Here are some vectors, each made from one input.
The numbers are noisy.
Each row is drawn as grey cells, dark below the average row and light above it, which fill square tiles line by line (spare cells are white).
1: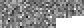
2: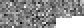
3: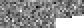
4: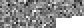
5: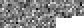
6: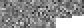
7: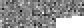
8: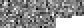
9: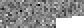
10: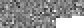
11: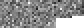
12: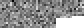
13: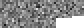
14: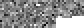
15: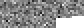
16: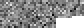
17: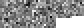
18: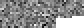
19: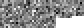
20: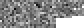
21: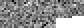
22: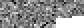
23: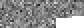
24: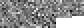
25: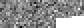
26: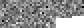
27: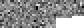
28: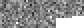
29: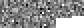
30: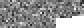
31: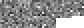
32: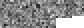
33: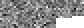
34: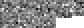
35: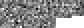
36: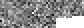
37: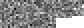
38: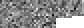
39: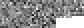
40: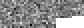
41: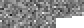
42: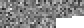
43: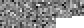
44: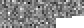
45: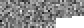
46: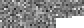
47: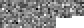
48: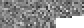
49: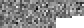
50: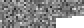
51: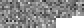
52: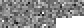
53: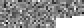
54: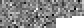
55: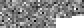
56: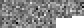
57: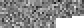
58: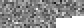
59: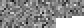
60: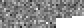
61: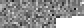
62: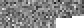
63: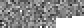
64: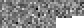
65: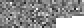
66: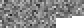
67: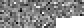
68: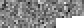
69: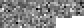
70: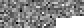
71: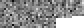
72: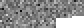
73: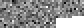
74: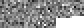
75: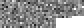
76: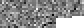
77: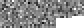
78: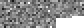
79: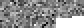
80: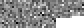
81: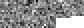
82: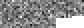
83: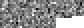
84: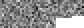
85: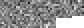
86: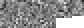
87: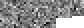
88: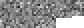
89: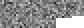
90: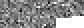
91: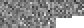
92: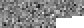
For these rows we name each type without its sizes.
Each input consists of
a node of each of two trees, together with either a fixed value, or a node of a tree.
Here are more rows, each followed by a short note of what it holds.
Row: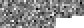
a node of each of two trees
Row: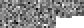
a node of each of two trees
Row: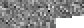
a node of each of two trees
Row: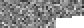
a node of each of two trees
